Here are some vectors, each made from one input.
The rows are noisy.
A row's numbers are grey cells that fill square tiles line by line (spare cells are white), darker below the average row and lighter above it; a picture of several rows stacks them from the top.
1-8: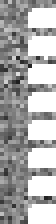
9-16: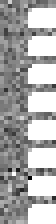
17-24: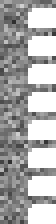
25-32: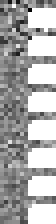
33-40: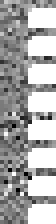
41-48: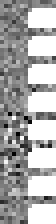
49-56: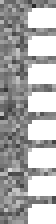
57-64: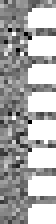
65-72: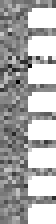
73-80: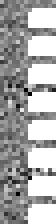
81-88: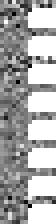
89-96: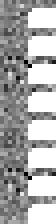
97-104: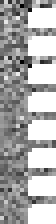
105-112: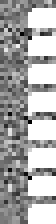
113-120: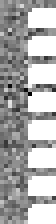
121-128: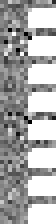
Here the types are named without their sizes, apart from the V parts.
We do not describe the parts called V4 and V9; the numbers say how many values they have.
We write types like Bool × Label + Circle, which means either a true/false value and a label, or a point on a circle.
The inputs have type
(Bool × Bool × Bool + V4) × V9 + Line.
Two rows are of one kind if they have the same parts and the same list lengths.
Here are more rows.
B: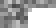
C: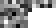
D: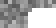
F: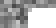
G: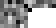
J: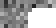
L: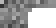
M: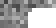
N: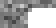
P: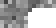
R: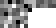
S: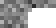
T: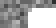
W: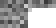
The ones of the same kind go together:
B, F, L, N, S, T
C, G, R
D, J, M, P, W

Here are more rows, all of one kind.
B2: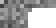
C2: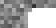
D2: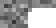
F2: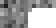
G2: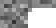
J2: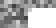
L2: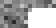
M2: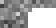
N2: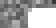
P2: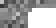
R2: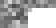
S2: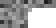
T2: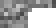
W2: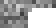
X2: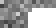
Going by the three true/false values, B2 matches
C2, N2, R2 and T2.
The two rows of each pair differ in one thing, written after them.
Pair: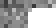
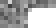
the value of V9
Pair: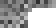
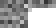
the value of V4
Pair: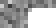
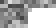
the value of V9
